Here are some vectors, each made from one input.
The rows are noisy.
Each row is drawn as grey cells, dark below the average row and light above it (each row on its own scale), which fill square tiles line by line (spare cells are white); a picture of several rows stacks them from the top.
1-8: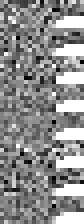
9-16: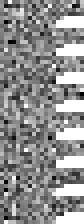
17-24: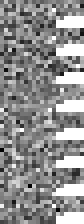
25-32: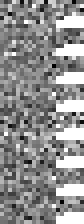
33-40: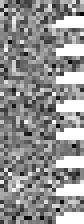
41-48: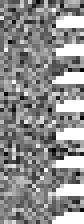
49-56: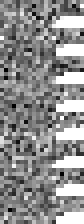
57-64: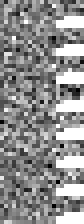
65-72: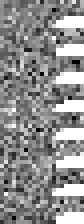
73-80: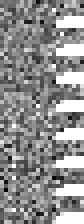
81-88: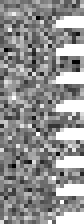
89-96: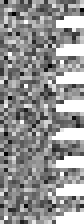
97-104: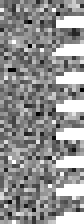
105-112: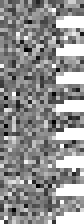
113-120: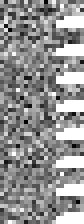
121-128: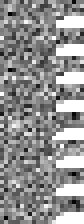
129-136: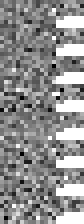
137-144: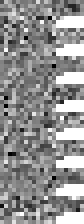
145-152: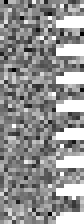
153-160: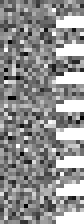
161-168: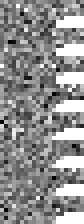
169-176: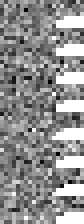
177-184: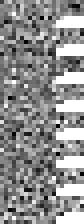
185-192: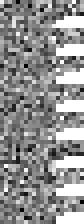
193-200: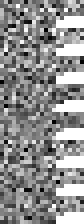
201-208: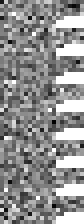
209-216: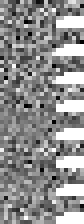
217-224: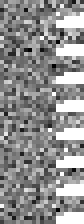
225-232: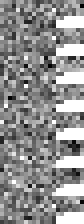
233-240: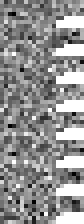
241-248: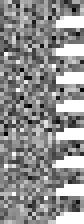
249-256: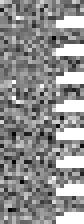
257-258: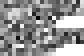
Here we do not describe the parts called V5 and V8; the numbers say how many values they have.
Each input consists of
either a point on a 9-point line, or a point on an 11-point line, or a value of V5 and a value of V8.
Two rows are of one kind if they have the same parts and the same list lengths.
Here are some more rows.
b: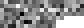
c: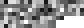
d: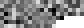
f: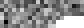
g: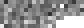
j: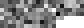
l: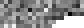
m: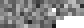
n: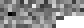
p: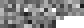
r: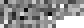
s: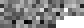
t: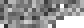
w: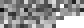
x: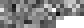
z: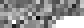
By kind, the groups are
b, j, m, p, s, x
c, g, n, r, t, w
d, f, l, z

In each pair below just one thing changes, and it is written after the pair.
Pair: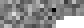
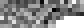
the value of V5
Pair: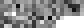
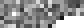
the value of V8
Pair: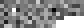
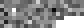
the value of V5
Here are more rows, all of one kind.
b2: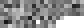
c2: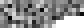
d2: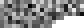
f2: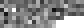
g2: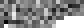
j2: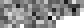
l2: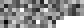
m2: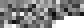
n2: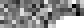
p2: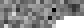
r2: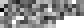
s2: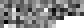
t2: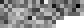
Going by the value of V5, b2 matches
g2 and t2.
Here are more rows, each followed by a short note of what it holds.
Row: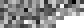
a point on a 9-point line
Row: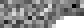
a value of V5 and a value of V8
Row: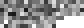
a point on a 9-point line
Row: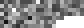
a value of V5 and a value of V8
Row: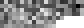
a value of V5 and a value of V8
